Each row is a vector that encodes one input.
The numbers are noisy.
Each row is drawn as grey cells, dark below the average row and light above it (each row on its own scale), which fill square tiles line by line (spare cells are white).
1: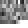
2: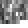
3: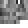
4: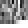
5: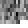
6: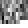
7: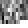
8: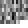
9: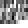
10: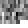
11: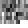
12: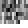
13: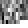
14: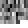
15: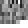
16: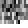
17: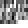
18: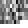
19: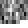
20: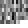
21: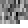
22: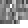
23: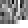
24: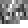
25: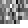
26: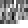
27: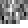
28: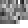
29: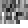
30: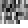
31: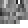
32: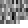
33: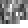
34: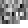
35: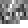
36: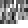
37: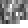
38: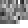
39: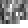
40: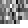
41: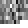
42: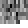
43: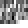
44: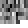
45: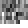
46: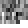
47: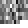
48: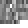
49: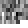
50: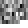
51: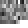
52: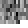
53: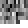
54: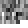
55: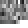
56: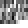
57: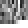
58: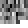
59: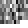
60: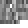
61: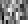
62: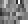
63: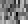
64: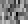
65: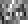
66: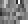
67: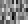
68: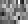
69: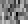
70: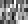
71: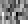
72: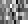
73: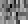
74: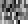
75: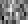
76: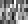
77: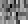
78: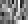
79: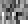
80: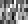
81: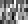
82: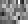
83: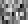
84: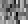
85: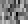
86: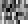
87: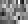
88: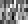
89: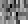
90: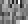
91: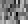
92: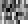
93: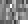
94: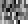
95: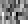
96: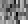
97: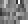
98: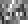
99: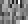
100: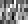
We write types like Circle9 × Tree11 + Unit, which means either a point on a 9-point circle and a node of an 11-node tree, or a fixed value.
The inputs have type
Bool × Bool × Bool + Label5 + Line10.
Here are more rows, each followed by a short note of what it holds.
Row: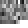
three true/false values
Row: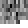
a point on a 10-point line
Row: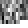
one of 5 labels
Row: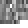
three true/false values
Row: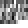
three true/false values
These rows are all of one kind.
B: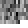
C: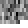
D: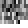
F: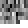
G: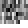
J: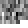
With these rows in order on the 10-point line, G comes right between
D and J.
